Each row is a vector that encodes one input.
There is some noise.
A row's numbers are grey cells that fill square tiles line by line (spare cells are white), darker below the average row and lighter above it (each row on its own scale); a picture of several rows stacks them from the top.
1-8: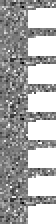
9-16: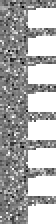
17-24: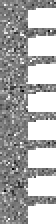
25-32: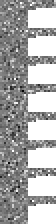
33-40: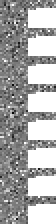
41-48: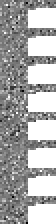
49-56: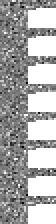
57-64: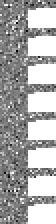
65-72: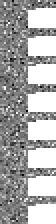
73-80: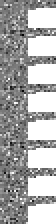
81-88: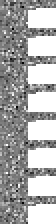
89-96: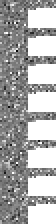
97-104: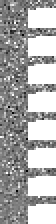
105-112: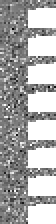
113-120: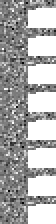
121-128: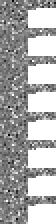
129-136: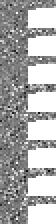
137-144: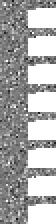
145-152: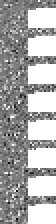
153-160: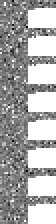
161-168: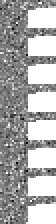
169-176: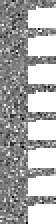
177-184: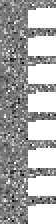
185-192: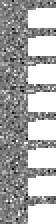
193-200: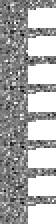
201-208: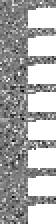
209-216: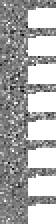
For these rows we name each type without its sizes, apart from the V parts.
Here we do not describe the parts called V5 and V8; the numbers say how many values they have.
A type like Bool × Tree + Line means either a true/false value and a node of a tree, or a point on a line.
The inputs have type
Circle × (Unit + V5 × V8) + Label.
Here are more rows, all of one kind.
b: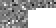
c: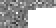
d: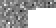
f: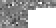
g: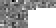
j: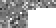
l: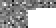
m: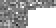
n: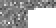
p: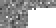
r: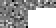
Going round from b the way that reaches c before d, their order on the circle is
b, l, r, g, p, j, f, c, m, n, d.
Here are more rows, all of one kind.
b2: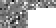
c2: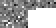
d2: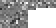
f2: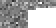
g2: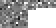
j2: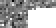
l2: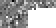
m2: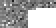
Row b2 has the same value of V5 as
f2 and l2.
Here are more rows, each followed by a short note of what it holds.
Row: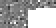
a point on a circle
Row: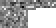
a label
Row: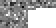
a label
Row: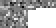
a label
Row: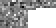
a label
